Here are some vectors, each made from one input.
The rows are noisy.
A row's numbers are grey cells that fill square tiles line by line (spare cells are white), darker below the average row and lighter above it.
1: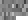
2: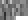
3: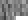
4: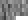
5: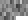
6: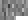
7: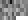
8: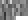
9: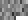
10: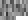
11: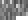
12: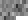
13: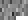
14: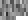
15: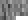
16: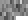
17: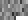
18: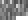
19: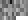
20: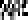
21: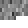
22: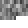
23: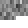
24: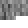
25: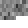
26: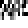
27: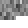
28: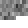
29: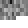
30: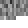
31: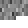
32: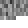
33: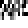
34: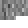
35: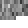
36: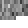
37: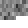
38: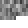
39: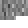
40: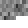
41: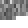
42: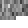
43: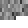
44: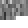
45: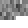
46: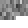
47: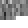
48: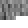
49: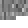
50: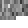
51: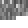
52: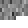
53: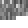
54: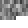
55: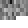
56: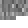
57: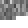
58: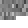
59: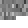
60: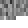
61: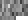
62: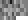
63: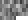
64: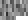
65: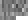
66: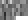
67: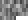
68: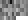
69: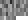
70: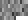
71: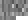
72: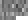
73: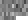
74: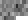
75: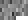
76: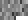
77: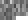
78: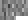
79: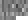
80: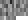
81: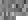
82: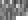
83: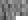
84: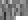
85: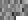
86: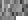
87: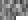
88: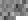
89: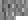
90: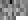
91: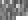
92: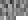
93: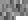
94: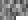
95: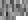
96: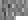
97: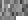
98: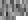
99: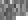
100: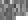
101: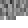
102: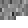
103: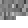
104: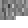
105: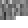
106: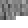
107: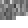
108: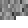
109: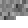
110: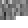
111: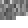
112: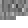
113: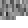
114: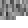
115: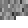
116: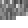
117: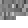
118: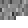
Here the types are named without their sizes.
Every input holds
either a point on a circle, or a fixed value.
